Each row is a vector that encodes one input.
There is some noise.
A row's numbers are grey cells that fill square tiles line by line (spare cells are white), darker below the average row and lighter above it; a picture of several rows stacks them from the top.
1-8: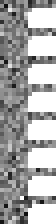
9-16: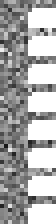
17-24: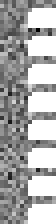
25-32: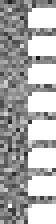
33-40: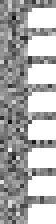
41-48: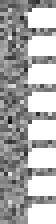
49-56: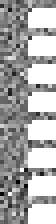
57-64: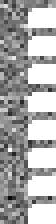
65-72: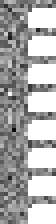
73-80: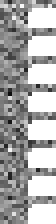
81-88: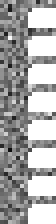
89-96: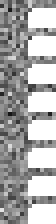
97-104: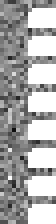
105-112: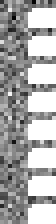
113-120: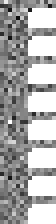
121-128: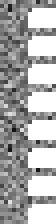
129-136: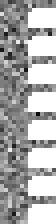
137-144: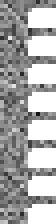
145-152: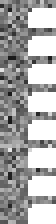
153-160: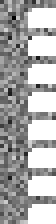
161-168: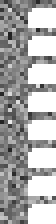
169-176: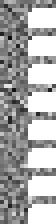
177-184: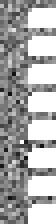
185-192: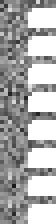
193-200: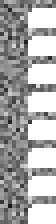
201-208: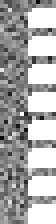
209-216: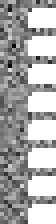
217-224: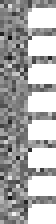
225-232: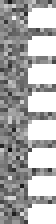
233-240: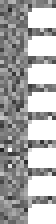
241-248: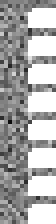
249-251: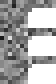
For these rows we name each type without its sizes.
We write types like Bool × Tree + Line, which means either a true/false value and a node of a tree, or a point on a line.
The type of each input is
List(Line).
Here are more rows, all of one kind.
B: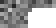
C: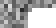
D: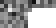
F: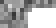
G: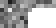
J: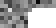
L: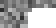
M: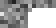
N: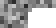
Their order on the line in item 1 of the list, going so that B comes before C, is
M, N, G, J, B, L, D, F, C.
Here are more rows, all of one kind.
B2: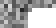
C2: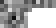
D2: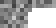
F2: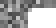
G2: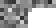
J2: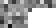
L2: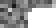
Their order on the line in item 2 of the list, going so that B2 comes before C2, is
B2, D2, J2, F2, C2, G2, L2.
